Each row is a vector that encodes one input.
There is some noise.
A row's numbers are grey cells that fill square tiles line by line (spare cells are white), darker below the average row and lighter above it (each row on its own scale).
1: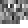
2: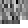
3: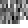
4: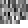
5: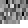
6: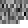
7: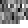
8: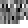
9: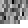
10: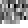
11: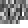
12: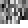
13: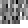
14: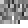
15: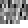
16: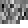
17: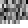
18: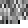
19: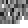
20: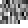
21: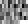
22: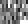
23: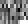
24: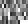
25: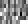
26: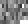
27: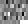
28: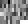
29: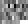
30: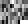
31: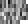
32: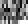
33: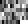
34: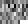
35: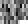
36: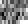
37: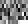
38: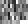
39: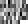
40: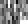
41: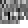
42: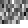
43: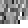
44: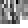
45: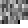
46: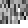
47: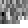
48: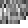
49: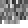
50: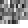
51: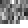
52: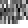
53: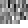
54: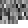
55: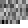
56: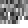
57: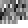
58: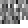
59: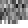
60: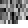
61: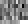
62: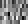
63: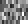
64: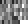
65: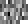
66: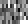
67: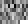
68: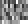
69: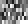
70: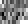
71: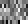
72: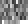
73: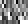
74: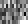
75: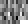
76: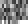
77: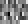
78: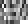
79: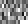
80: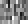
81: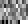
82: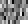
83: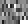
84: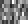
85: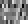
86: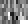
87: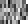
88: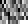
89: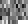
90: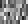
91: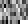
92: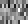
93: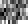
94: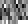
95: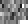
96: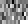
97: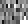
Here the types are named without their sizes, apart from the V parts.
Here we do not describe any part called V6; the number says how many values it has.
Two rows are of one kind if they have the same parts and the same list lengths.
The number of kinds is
2.
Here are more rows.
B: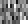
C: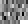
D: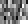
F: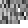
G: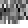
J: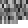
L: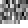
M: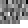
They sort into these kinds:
B, G
C, D, F, J, L, M

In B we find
a value of V6.
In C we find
a point on a circle, a true/false value and a value of V6.
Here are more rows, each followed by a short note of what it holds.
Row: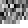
a value of V6
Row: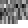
a value of V6
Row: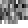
a value of V6
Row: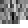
a value of V6
